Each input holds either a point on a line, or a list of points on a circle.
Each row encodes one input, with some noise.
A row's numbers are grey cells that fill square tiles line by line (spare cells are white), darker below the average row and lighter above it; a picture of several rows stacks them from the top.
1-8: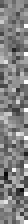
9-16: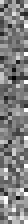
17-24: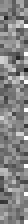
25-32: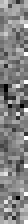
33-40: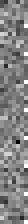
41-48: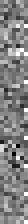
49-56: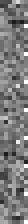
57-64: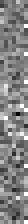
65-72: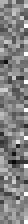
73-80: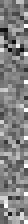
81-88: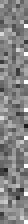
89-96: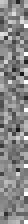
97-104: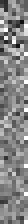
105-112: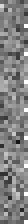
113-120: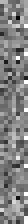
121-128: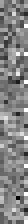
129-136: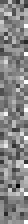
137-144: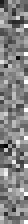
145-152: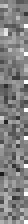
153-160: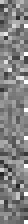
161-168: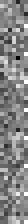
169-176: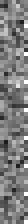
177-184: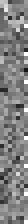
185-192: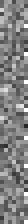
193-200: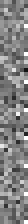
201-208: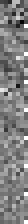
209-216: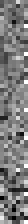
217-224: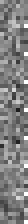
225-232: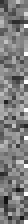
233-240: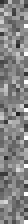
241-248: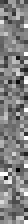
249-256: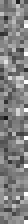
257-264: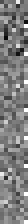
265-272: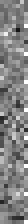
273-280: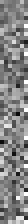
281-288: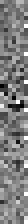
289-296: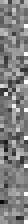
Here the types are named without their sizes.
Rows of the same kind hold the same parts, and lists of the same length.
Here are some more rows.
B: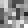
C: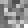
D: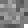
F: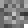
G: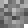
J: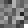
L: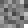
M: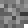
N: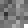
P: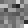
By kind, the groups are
B, D, P
C, L, N
F, G, M
J

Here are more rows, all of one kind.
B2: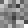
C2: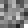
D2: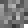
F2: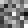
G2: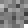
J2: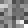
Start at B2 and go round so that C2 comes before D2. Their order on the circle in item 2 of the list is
B2, C2, J2, D2, G2, F2.
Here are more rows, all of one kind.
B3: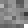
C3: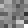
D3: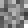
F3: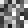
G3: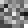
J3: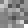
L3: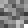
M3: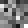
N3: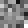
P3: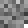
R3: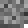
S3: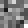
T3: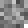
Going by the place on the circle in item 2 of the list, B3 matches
C3, J3, L3 and N3.
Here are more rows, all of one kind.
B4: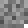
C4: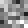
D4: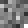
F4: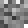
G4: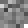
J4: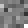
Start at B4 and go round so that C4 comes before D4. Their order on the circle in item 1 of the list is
B4, C4, D4, J4, G4, F4.
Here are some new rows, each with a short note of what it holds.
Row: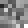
a point on a line
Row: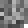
a list of one item
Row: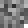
a list of two items
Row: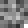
a list of one item
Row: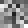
a list of two items
